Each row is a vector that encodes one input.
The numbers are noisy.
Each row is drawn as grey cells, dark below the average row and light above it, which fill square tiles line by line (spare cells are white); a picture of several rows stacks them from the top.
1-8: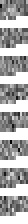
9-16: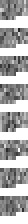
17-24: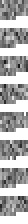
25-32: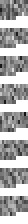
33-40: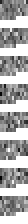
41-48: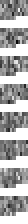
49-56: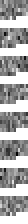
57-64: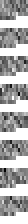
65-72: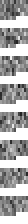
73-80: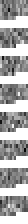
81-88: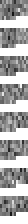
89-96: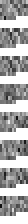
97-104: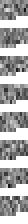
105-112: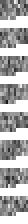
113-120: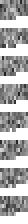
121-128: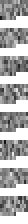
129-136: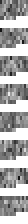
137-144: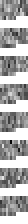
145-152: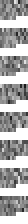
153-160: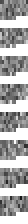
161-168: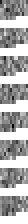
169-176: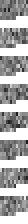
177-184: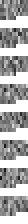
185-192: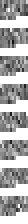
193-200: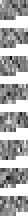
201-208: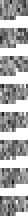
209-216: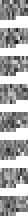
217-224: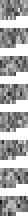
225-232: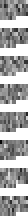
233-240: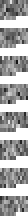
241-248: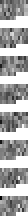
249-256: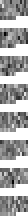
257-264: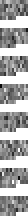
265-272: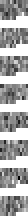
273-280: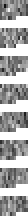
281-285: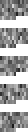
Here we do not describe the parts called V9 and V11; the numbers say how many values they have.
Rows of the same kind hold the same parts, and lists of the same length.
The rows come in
4 kinds.
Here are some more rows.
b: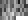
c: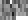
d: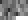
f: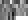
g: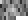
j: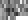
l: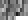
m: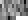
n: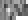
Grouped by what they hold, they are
b, g, m
c, f
d, j, l
n

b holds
one of 6 labels and a node of an 8-node tree.
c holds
one of 6 labels and a value of V9.
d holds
a true/false value, a value of V9 and a value of V11.
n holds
a node of an 8-node tree, a true/false value and a value of V11.
